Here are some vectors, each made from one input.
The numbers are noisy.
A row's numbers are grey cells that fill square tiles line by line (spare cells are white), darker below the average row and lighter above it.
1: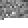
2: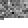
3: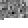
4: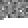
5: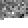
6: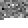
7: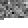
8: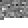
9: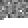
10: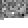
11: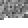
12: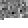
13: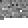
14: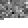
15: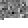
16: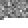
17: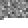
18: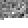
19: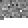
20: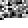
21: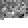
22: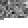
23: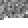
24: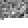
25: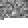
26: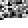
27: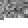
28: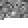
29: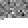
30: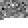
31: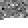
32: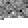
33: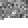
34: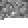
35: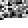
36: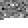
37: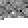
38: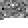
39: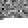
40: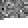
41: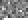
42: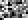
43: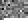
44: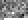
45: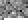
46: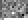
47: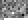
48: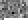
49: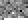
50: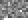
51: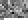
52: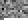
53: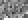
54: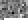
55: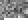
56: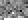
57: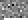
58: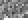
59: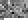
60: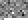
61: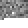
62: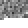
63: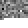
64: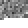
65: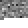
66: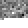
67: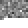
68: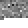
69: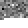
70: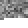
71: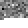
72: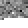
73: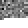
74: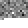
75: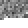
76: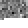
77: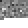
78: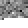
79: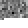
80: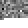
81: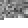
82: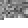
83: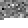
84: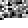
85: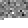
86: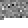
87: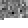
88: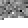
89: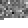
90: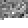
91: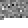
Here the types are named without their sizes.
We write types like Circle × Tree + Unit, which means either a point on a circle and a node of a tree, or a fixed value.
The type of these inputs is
List(Line).
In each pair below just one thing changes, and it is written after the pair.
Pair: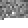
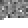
the place on the line in item 1 of the list
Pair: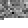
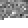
the place on the line in item 1 of the list
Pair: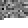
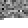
the place on the line in item 2 of the list
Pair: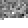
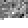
the place on the line in item 2 of the list
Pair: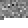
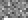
the place on the line in item 1 of the list
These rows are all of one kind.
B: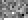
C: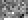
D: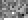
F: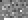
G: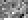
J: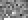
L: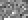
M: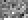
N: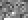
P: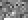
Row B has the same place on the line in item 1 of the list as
C, D, G and M.
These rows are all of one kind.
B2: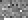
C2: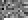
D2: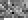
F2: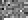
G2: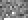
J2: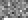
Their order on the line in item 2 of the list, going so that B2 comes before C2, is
D2, J2, B2, G2, F2, C2.
